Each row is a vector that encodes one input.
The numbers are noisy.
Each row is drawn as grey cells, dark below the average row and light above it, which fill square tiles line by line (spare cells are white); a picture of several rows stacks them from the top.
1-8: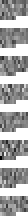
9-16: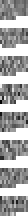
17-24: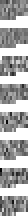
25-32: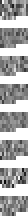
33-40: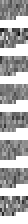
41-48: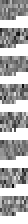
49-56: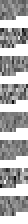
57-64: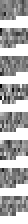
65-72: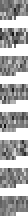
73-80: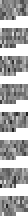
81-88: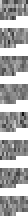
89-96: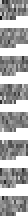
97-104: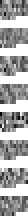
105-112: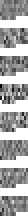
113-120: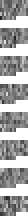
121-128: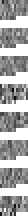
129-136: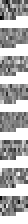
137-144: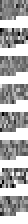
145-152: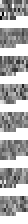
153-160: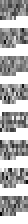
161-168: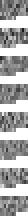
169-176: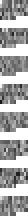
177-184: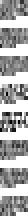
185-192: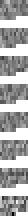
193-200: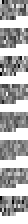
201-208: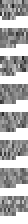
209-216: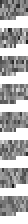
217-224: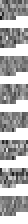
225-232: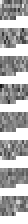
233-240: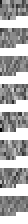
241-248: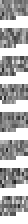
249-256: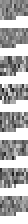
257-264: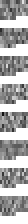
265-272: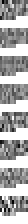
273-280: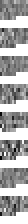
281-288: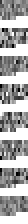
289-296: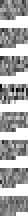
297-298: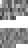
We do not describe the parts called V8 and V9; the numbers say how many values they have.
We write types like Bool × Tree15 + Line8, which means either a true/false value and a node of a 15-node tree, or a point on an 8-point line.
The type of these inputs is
(Label6 × V8 + Line11) × Line11 × V9.
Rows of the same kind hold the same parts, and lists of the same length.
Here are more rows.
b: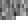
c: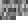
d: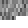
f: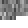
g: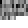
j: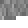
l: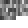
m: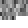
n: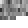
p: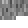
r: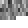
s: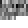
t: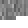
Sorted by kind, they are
b, d, g, l, n
c, f, j, m, p, r, s, t

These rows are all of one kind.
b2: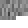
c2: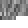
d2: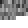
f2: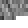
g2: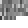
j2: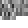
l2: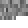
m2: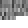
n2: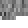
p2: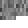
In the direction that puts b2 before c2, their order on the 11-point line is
b2, j2, n2, m2, f2, p2, d2, c2, l2, g2.
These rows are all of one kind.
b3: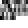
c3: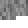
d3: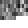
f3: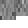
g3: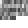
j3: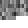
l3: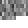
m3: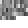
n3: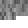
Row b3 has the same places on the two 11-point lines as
d3 and n3.
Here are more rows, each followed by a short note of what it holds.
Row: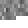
one of 6 labels, a point on an 11-point line, a value of V8 and a value of V9
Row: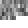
a point on each of two 11-point lines and a value of V9
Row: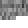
one of 6 labels, a point on an 11-point line, a value of V8 and a value of V9
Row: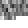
a point on each of two 11-point lines and a value of V9
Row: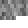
one of 6 labels, a point on an 11-point line, a value of V8 and a value of V9
